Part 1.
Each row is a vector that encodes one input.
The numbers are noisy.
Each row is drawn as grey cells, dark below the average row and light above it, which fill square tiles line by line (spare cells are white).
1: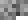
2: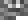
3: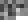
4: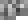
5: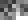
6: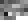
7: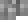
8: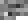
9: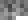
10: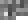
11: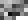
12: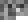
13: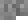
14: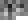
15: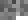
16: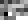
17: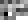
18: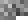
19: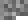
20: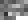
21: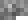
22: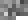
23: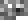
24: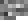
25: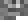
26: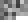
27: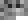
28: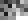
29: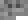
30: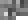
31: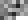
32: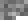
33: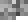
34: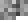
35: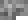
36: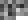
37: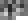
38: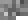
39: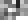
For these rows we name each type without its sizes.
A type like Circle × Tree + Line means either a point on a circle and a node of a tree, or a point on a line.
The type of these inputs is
Bool × Line × Line.
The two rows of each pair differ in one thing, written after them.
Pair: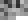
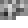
the true/false value
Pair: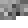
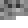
the place on one of the two lines
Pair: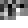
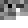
the place on one of the two lines
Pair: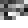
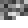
the place on one of the two lines
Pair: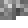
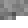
the place on one of the two lines
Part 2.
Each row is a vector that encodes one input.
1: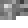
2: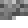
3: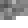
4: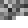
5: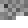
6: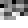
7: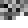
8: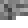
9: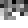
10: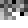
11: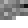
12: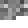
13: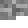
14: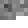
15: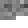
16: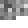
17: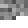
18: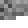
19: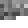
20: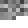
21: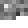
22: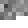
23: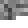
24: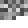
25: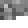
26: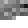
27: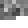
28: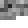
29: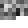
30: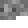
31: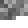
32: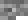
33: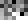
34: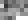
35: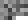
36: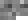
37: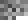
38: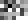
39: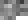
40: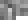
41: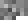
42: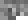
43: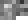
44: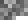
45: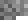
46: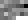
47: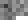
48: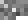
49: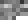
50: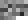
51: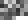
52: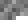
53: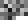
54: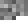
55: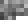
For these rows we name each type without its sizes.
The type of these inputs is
Bool × Bool × Bool × Tree + Unit.
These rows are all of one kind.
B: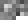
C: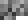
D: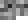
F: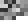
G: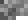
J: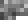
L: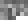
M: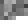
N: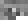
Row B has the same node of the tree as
F, L and N.
